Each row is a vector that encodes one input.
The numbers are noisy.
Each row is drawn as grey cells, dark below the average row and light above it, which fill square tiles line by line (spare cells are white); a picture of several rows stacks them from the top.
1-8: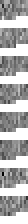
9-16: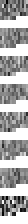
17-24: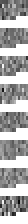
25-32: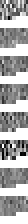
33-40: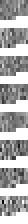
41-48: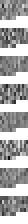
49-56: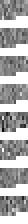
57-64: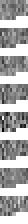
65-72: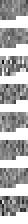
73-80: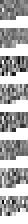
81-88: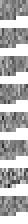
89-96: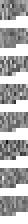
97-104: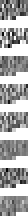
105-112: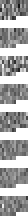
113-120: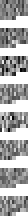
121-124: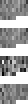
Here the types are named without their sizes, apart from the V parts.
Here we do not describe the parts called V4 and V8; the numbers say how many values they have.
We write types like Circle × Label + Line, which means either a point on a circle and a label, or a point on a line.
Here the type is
Bool × Bool × Bool × Bool + (Line + V4) × V8.
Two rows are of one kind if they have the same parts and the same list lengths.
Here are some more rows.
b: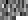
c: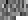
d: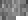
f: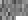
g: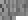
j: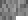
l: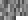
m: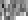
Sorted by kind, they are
b, c, l
d, g, j
f, m

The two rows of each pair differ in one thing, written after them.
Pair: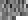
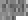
the value of V8
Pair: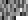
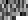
the value of V8
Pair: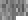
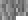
the value of V4
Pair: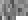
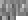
the value of V8
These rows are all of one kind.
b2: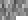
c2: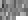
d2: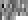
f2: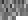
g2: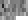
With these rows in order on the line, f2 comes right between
b2 and c2.
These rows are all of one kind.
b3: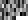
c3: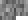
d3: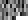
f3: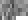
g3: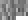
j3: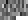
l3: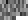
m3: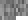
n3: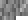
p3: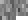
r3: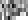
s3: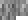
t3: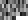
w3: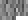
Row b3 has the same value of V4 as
c3, d3, m3 and w3.
